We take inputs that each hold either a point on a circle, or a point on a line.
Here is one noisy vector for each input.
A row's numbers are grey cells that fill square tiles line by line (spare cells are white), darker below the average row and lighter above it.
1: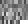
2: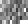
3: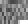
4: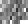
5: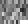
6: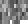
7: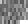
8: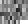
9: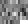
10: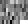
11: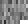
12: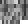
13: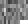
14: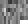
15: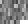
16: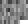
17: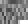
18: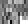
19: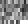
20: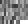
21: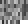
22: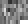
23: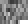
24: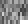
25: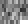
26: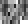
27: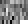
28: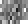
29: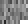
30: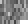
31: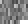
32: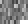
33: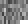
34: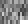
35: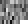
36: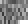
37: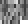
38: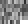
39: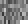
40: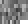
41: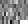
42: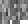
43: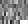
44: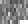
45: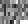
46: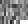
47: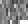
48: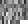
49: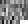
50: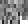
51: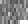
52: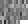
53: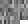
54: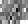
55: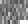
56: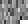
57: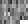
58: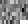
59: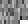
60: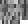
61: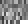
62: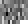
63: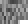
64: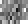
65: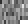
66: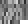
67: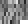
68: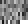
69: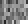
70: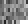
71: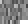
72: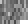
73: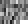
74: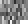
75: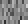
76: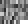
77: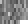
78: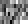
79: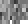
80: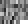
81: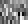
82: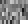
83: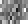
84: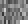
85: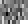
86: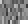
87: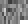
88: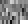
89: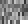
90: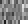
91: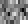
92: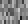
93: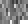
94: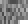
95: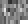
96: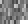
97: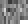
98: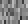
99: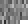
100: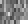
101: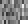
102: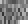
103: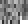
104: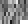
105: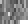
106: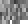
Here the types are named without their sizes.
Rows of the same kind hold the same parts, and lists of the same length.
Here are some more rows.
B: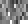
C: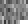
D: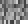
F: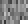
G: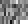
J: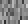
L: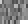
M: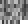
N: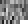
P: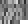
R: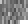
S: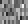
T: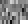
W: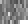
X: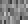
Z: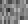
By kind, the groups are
B, C, F, J, L, R, S, W, X, Z
D, G, M, N, P, T

